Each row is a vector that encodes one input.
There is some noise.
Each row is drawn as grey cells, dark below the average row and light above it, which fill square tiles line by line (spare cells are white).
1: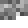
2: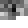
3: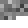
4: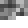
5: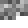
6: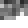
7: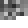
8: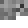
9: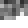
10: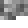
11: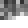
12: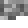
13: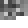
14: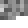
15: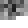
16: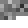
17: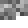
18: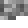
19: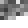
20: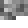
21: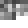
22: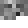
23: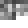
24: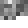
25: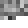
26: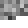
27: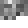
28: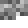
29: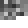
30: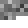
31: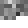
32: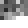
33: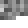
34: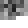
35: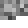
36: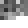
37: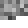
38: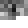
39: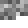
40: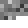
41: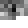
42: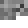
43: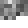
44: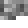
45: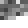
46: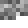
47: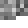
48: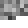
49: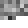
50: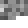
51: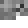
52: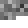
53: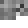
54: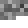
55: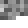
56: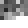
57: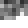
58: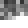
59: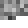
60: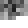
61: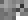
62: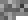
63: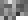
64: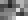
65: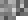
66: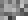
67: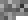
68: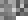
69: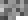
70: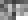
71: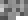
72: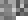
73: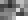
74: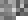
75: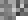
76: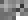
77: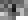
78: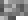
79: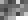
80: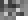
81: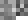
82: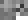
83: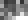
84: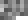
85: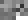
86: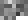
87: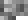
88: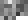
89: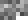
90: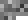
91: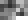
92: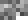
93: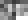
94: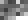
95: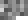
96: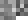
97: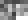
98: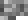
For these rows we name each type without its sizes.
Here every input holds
either a point on a circle, or a fixed value, or three true/false values.
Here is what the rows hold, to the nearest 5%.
About 30% of them hold a point on a circle. About 5% of them hold a fixed value. The rest hold three true/false values.
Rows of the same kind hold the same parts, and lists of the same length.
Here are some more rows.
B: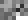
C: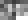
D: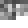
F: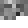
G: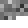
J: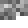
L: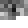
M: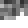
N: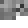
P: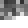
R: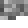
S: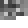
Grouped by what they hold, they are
B, F, G, J, N, R
C, D
L, M, P, S

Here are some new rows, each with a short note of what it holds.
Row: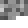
three true/false values
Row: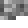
three true/false values
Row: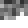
a point on a circle
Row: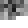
a point on a circle
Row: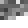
a point on a circle
